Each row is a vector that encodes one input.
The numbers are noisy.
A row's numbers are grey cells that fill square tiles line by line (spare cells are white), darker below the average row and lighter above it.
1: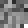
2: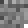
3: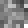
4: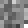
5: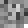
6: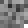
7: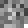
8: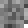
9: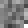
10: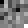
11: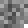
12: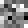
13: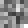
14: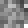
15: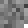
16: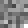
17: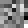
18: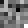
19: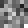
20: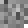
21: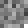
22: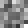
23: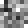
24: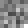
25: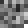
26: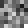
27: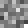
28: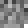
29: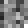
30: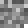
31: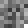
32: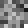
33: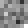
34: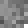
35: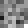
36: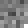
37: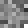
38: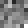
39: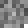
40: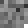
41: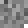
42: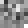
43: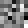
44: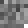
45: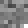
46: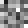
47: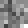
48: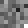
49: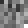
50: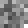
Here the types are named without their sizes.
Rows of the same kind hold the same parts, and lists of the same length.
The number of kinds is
3.
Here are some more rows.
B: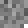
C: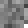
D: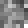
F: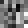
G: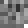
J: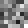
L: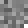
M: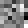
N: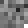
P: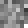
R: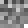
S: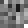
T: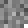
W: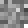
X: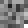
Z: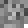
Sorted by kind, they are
B, D, L, P, R, T, W, Z
C, F, G, J, N, S, X
M

